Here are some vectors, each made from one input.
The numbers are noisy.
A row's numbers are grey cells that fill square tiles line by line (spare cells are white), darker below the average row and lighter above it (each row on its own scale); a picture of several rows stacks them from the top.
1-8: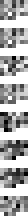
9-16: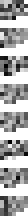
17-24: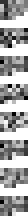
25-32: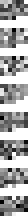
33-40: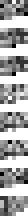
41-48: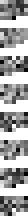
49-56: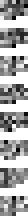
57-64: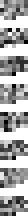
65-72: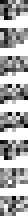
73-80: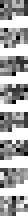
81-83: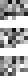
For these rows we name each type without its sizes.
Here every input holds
a node of a tree.
